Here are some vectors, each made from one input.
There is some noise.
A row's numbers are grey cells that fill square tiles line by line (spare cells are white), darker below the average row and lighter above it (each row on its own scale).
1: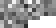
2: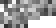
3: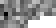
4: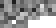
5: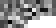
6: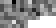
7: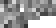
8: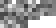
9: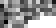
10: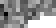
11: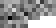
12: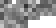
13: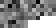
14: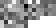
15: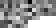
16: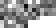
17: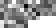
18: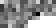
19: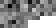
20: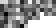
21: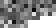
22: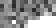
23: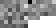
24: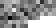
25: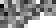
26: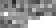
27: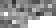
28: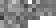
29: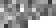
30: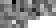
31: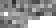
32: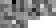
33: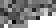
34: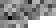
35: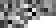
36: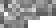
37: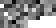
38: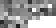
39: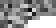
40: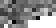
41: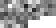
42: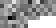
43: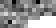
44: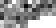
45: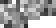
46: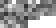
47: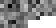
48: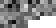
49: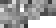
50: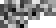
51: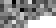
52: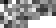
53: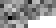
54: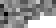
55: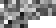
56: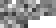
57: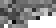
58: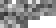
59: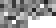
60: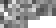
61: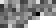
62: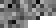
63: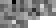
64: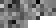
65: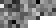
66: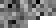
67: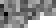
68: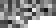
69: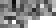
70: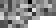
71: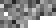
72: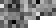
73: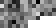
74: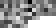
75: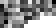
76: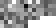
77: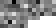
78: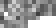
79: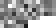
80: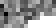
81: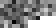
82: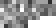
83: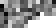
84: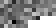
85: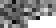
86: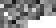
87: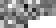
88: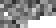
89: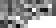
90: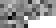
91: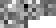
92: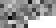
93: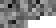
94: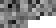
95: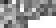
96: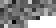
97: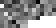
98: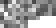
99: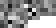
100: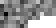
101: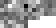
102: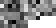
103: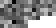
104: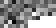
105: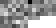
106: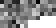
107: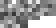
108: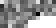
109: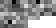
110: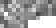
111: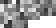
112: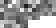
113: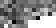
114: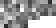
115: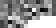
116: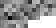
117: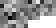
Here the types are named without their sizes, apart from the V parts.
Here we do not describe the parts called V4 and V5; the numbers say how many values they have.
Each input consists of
a value of V5, together with either a point on a line, or a true/false value and a value of V4.
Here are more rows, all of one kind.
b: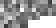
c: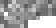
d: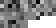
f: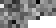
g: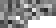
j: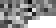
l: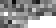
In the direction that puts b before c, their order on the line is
b, j, d, g, f, l, c.
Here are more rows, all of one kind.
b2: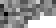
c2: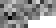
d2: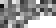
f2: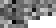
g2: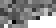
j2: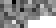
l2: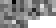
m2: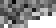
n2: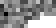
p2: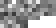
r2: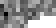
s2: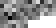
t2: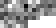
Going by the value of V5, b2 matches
d2, n2 and r2.
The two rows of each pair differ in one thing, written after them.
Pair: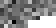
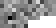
the value of V5
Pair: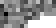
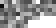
the true/false value
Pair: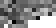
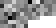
the value of V5
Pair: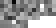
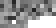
the true/false value
